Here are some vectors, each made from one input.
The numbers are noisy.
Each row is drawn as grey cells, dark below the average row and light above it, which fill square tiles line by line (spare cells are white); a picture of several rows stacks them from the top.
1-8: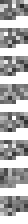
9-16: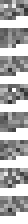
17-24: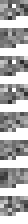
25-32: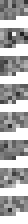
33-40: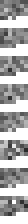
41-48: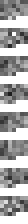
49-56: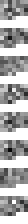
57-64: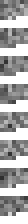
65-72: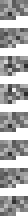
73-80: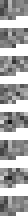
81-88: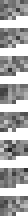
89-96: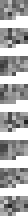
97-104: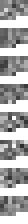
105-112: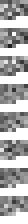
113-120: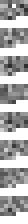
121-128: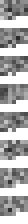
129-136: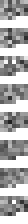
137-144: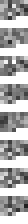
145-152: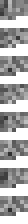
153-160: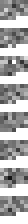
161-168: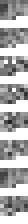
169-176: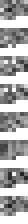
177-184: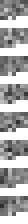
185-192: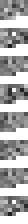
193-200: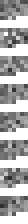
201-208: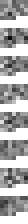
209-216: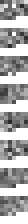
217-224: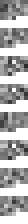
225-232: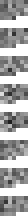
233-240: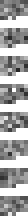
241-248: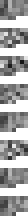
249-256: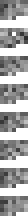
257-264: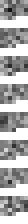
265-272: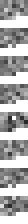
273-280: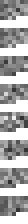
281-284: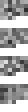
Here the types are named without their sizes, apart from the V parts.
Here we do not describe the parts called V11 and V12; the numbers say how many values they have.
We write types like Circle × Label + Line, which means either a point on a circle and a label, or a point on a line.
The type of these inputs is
Bool × Bool × Bool × V12 + (Tree + Unit) × V11.
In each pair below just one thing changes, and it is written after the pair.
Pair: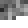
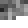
the node of the tree
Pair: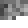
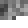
the node of the tree
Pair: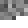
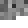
the value of V11
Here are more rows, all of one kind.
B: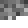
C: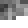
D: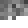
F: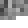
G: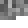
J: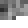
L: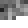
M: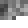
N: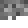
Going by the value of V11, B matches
D and N.
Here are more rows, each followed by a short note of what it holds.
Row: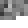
a node of a tree and a value of V11
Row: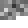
a value of V11
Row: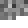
a node of a tree and a value of V11
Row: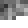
a node of a tree and a value of V11
